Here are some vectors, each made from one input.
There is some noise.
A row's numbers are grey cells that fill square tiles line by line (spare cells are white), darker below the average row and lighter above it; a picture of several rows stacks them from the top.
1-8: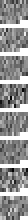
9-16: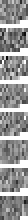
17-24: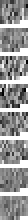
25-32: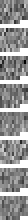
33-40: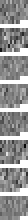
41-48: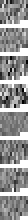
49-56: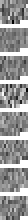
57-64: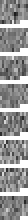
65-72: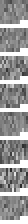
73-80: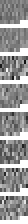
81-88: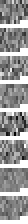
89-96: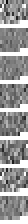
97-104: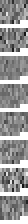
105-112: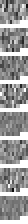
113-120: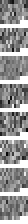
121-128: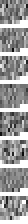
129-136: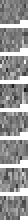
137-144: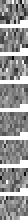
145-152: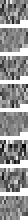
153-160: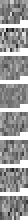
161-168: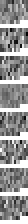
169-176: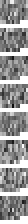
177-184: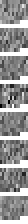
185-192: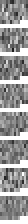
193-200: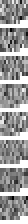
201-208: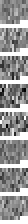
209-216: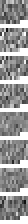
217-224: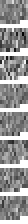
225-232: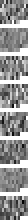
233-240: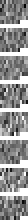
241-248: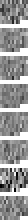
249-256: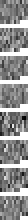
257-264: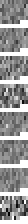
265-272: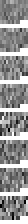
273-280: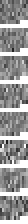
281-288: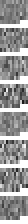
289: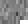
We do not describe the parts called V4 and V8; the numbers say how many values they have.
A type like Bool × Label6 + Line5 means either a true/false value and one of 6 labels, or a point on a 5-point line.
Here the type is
Line7 × V4 × V8 + List2(Circle11).
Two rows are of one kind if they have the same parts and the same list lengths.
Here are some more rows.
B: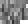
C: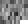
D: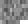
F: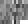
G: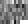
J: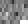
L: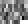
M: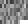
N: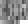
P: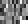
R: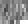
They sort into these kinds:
B, D, N
C, J, R
F, G
L, M, P

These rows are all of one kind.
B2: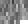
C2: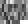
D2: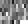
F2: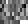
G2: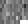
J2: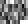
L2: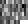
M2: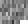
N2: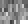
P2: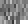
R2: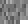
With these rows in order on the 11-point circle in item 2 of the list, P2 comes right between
D2 and J2.
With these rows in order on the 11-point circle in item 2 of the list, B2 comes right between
C2 and M2.
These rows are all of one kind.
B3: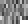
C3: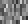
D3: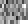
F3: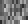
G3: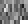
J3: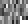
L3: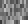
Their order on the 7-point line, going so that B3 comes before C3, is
F3, D3, B3, C3, G3, L3, J3.
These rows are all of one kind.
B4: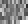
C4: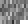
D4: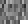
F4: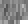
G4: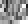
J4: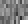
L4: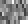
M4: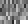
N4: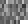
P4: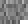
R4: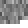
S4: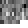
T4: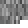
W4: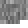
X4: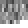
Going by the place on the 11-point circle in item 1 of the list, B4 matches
G4, L4, M4 and R4.
